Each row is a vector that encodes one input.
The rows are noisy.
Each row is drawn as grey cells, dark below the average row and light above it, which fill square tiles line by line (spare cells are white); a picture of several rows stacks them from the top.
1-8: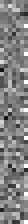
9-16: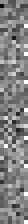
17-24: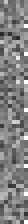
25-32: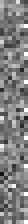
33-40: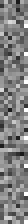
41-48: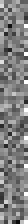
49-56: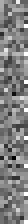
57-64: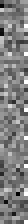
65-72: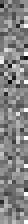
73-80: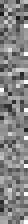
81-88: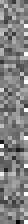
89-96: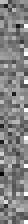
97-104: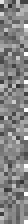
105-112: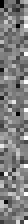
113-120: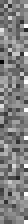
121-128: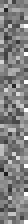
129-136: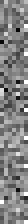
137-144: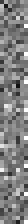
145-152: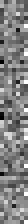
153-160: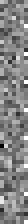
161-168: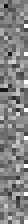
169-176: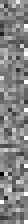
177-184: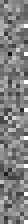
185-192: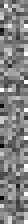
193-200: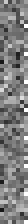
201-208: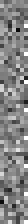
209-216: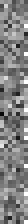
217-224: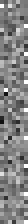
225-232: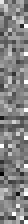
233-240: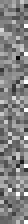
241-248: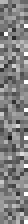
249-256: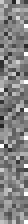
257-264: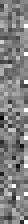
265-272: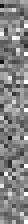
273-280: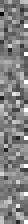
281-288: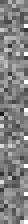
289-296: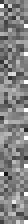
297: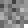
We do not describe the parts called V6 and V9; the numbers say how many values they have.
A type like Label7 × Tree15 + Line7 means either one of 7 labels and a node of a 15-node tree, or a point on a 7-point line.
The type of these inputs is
(Line7 + V6) × Line15 × V9.
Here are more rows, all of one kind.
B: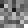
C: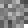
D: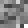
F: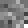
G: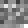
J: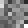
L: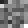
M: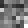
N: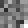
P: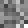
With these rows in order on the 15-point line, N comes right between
L and M.
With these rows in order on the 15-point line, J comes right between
F and P.
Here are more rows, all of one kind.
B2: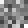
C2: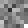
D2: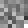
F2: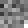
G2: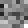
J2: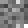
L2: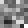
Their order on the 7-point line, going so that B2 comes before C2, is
J2, B2, L2, F2, G2, C2, D2.
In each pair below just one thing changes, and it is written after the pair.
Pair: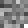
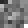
the place on the 15-point line
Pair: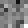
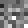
the value of V6
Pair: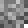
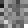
the place on the 15-point line
